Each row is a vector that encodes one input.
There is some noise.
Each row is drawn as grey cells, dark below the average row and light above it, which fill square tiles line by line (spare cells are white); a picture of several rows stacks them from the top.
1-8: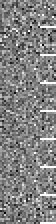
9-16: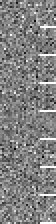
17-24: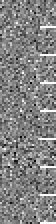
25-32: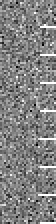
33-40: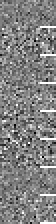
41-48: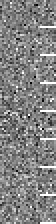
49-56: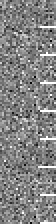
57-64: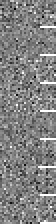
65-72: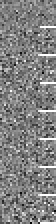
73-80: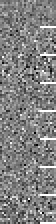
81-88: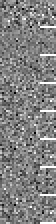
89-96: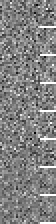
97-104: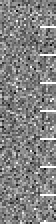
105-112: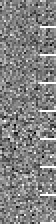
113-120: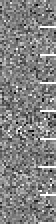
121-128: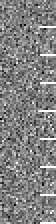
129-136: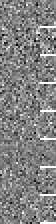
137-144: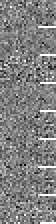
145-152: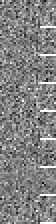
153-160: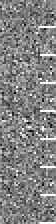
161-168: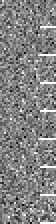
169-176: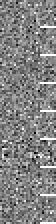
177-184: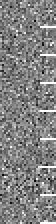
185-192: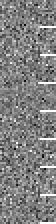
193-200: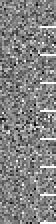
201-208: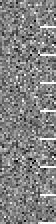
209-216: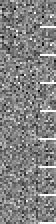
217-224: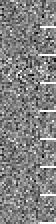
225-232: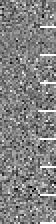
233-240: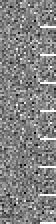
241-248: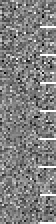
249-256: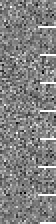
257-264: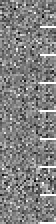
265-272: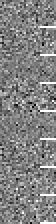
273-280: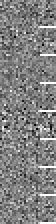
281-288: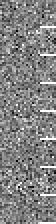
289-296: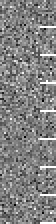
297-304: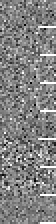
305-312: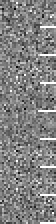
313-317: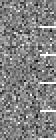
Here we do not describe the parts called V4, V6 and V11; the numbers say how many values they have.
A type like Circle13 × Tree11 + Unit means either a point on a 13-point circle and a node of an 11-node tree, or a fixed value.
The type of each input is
((Bool × Bool × Bool + Unit) × V4 + Tree7) × V6 + Label10 × V11.
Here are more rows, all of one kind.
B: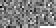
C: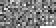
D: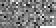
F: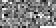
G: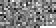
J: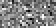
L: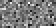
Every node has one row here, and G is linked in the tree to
C.
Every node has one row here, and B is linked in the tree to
D.
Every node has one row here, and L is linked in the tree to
F and J.
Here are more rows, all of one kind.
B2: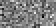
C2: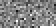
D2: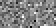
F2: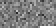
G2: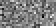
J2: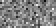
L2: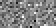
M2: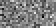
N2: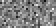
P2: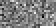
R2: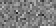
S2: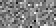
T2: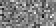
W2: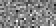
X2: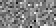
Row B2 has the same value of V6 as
G2, M2, P2 and T2.
